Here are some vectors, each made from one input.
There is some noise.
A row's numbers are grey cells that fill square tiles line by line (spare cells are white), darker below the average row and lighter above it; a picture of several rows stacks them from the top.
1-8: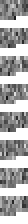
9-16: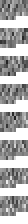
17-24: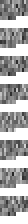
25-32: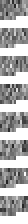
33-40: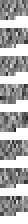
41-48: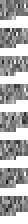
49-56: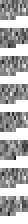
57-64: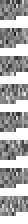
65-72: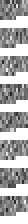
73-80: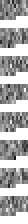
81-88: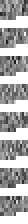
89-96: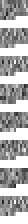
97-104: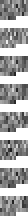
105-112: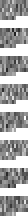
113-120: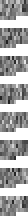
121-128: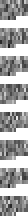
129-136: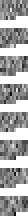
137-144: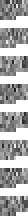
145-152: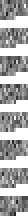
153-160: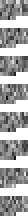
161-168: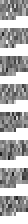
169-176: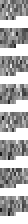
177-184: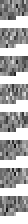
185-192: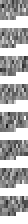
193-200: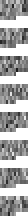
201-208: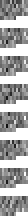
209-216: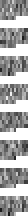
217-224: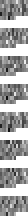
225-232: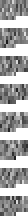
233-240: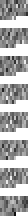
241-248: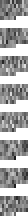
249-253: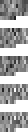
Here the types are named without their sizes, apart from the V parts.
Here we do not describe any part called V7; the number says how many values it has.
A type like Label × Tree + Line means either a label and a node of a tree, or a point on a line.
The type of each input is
Bool × Bool × Bool + (Circle + Unit) × V7 + Tree.
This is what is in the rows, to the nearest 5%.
About 30% of them hold a node of a tree. About 35% of them hold three true/false values. The rest hold a value of V7, together with either a point on a circle, or a fixed value.
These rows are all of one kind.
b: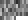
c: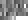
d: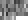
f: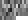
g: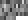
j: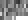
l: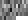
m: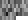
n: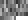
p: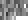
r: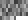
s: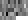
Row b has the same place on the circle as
d, j, p and r.
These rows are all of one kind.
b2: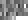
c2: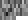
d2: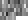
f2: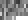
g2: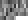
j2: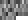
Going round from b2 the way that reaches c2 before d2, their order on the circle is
b2, g2, c2, j2, d2, f2.
